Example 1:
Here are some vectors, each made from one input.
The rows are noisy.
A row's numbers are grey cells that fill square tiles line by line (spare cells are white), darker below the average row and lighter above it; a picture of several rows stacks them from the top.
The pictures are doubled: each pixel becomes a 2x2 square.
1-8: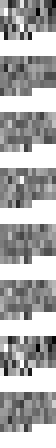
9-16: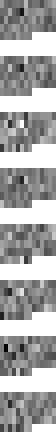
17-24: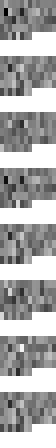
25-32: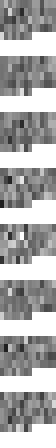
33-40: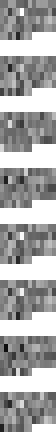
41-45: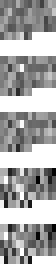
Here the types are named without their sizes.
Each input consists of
a list of points on a line.
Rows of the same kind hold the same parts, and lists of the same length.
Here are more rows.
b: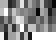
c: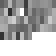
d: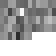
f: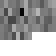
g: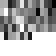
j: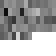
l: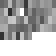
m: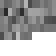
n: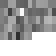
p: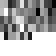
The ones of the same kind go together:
b, g, p
c, d, l, n
f, j, m

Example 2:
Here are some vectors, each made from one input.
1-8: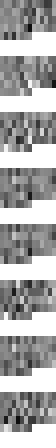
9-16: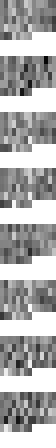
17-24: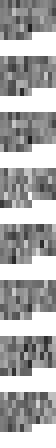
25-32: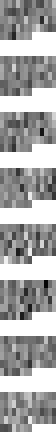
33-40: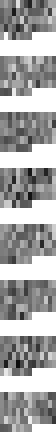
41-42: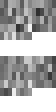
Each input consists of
a point on a 5-point line, together with either a fixed value, or three true/false values.
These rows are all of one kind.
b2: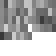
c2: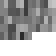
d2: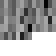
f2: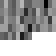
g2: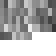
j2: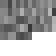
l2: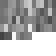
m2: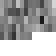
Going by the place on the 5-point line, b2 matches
g2 and l2.
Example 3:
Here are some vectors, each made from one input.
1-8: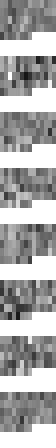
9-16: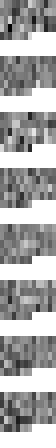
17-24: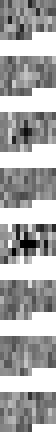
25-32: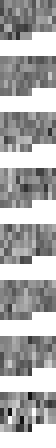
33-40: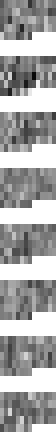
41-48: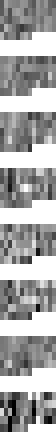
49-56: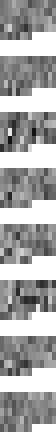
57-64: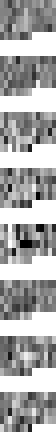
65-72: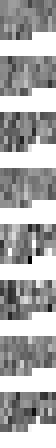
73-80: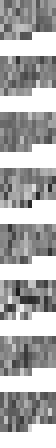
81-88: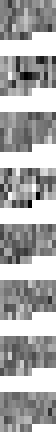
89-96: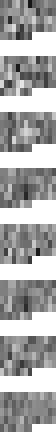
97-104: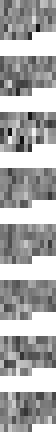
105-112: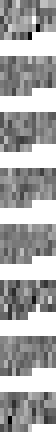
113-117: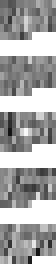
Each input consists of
a point on a 10-point circle and a true/false value.
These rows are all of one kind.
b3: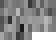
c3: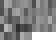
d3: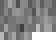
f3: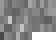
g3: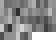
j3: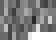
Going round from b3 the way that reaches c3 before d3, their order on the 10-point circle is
b3, j3, g3, f3, c3, d3.
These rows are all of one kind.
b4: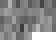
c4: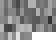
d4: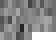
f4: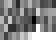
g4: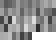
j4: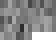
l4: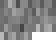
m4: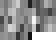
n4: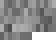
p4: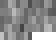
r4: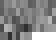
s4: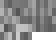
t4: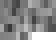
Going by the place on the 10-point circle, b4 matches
d4, g4, j4 and t4.
